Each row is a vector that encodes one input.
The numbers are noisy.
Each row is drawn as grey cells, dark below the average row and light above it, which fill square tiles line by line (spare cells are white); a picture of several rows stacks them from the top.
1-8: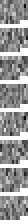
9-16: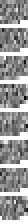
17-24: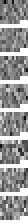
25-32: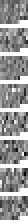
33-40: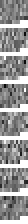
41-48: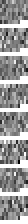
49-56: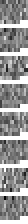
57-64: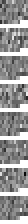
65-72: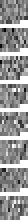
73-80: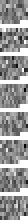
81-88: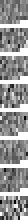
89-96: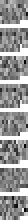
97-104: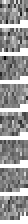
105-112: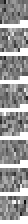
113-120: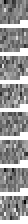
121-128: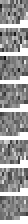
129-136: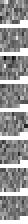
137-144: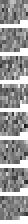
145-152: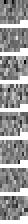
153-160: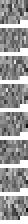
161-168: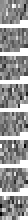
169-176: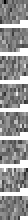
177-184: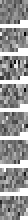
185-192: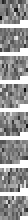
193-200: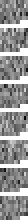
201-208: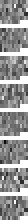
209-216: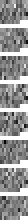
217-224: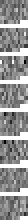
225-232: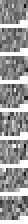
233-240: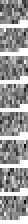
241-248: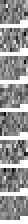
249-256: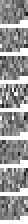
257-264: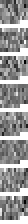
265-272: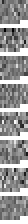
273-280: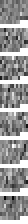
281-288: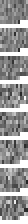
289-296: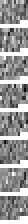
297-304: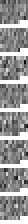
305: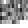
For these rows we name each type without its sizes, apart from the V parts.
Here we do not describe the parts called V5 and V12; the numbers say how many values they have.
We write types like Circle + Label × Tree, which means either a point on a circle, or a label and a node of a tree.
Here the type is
Bool × V12 + Line × (Line + V5).
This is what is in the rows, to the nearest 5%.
About 60% of them hold a point on a line, together with either a point on a line, or a value of V5. The rest hold a true/false value and a value of V12.
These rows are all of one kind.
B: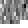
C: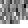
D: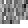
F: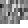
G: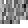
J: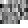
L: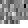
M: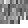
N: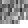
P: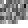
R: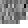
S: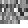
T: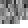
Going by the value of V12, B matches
C, D, G and M.
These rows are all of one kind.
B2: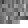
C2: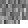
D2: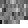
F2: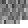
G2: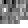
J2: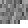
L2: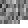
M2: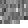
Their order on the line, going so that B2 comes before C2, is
D2, B2, L2, M2, F2, C2, J2, G2.
